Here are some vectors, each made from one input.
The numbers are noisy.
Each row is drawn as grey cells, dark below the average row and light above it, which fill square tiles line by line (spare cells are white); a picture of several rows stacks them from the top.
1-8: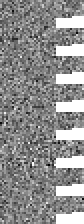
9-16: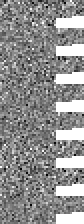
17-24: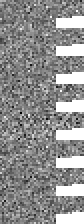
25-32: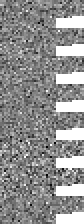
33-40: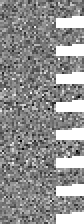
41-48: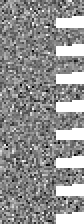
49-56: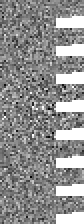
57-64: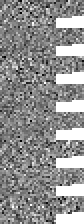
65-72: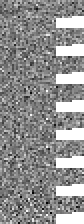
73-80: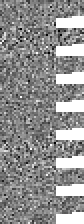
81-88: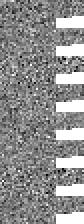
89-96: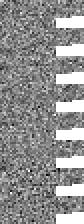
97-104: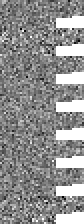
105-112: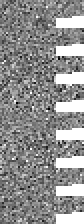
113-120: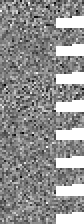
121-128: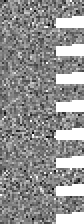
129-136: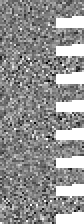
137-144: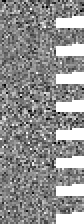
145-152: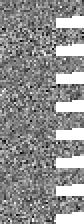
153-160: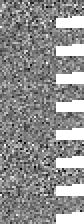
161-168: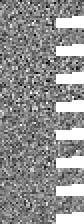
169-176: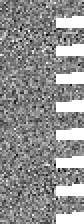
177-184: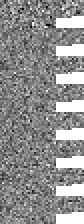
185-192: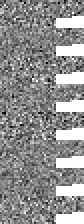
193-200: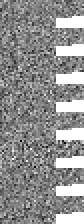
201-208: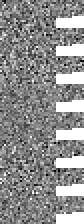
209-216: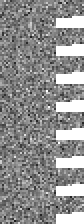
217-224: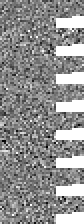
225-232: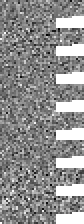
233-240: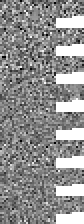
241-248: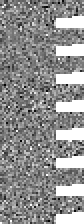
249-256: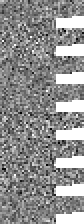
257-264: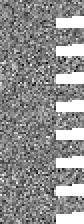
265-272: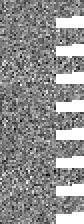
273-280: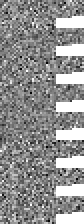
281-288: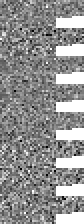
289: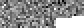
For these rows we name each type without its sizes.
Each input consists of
a label, together with either a label and three true/false values, or a node of a tree.
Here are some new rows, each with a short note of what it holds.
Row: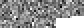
a label and a node of a tree
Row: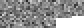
two labels and three true/false values
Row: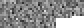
two labels and three true/false values
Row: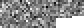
a label and a node of a tree
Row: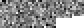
a label and a node of a tree
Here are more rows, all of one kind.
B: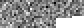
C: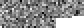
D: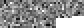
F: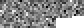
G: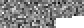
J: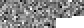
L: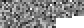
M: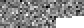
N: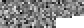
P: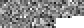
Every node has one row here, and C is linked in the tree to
G.
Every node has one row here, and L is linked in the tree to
D and N.
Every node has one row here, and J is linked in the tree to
D, F and P.
